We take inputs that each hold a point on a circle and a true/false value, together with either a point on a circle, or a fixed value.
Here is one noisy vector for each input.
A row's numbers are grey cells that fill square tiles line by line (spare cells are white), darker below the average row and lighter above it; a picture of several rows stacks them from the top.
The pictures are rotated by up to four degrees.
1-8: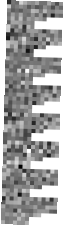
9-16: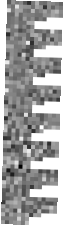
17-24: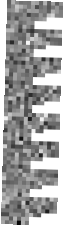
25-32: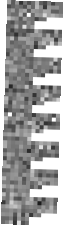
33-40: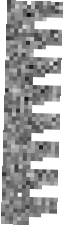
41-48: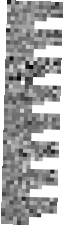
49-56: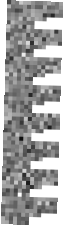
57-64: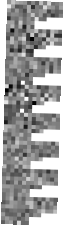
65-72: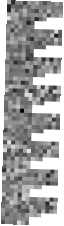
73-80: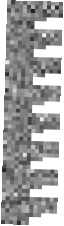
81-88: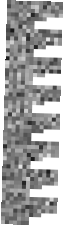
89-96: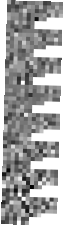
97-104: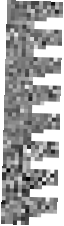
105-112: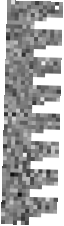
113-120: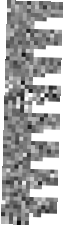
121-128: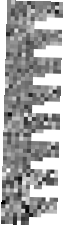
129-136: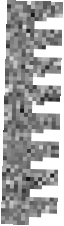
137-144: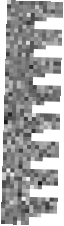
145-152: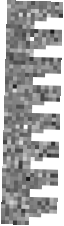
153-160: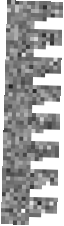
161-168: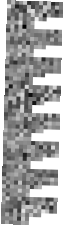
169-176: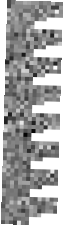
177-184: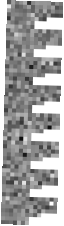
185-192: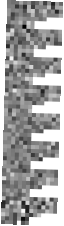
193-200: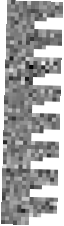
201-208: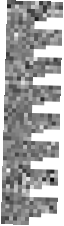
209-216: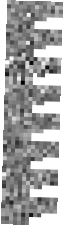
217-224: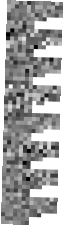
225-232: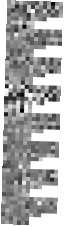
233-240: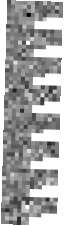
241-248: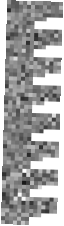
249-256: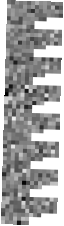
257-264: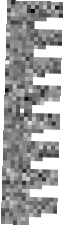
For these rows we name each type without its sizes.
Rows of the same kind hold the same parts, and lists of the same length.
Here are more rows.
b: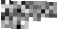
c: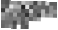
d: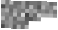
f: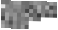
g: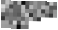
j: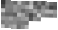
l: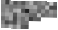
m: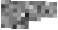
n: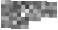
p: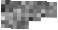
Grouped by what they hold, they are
b, c, d, j, m, n, p
f, g, l

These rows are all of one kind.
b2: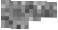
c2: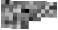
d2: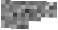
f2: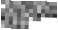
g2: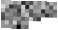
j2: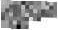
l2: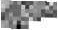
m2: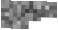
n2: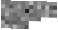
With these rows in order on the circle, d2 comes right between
m2 and n2.
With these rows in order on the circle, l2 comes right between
f2 and j2.
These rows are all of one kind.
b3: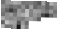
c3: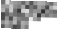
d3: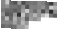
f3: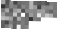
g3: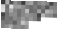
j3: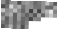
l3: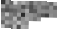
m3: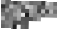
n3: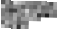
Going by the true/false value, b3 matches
f3, j3 and m3.
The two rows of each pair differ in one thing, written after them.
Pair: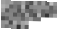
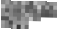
the true/false value
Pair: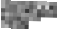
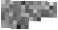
the true/false value
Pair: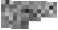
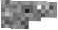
the true/false value
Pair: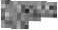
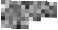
the true/false value
